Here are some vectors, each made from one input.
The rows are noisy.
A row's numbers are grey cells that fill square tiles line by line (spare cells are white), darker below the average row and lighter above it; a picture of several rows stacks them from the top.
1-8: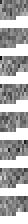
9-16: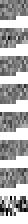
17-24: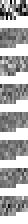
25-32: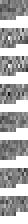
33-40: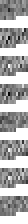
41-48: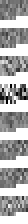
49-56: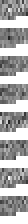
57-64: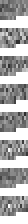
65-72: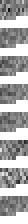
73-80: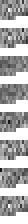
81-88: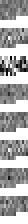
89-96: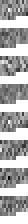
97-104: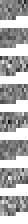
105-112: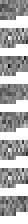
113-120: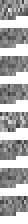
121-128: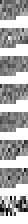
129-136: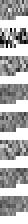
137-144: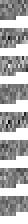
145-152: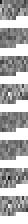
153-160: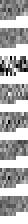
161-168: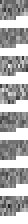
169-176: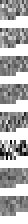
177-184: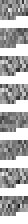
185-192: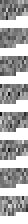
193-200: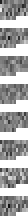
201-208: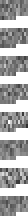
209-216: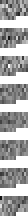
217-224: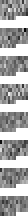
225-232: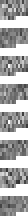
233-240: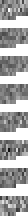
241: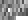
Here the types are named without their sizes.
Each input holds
a list of points on a line.
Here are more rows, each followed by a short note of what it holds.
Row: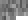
a list of two items
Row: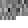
a list of three items
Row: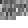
a list of two items
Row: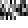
the empty list
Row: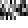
the empty list
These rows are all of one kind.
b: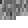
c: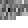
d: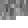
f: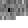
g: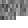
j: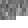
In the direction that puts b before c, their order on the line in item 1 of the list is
g, j, d, f, b, c.
